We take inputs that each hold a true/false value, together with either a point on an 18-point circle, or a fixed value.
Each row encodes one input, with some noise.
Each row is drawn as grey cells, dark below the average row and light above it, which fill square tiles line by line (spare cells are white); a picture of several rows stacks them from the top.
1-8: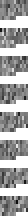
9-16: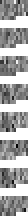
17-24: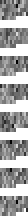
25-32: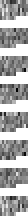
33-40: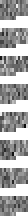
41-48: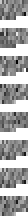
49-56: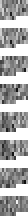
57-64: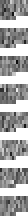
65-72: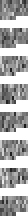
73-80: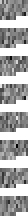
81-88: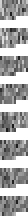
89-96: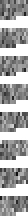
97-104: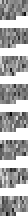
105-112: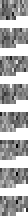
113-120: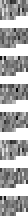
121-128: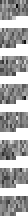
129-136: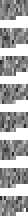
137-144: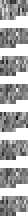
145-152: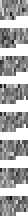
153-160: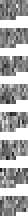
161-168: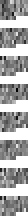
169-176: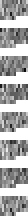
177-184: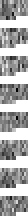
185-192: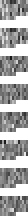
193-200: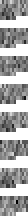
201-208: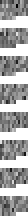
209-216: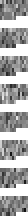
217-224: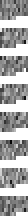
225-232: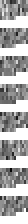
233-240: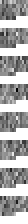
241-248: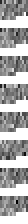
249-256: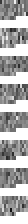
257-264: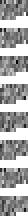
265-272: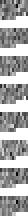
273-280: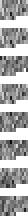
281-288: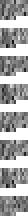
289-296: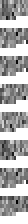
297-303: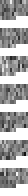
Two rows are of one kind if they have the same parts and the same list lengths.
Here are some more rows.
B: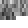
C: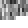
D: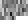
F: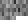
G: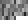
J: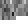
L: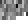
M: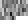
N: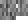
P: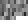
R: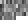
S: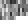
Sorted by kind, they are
B, F, G, J, L, N, P, R
C, D, M, S

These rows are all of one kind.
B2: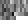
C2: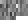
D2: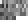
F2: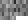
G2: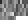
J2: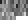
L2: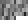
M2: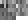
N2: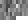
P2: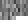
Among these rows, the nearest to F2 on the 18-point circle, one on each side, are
B2 and P2.
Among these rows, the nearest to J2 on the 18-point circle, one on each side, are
G2 and P2.
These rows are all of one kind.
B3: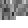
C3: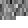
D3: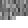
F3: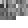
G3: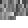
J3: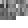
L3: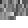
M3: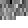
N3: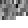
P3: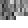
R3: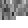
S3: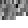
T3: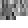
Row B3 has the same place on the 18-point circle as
D3 and R3.
